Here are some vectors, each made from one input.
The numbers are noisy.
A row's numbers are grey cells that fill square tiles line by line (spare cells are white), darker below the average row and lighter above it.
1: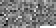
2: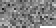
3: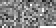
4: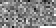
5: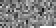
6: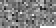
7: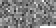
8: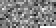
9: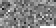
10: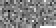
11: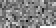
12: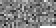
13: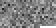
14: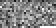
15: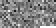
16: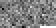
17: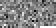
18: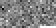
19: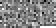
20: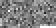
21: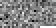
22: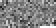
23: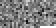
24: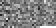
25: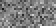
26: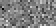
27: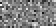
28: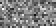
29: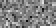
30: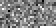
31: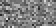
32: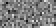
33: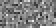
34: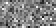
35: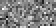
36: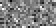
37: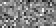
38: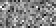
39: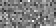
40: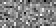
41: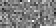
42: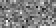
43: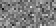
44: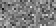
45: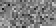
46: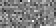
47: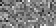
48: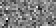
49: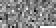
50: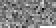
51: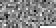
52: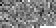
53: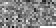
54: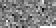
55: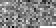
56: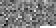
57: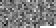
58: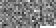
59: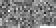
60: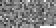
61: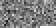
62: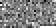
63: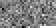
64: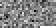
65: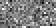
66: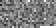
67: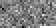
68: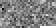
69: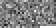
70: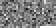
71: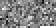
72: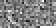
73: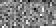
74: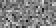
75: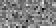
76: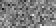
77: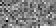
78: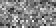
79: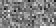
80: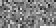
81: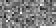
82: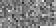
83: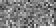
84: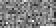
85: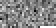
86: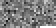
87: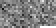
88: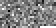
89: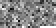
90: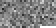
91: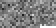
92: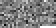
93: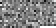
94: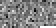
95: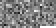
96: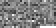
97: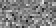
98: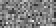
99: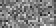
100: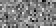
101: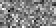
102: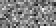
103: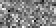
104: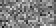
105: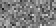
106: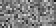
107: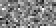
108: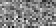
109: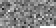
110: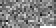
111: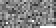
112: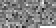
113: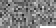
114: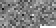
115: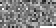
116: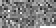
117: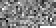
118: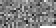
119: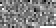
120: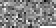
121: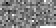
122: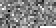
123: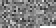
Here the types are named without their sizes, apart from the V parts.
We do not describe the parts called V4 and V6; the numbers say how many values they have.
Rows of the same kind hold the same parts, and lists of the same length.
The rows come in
4 kinds.
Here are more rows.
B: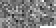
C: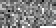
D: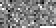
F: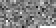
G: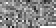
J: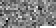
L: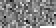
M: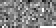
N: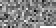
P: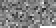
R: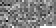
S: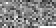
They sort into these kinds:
B, F, P
C, D
G, M, N, S
J, L, R

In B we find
a point on a circle and three true/false values.
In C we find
a value of V4 and a value of V6.
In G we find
a point on a circle and a value of V4.
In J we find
three true/false values and a value of V6.
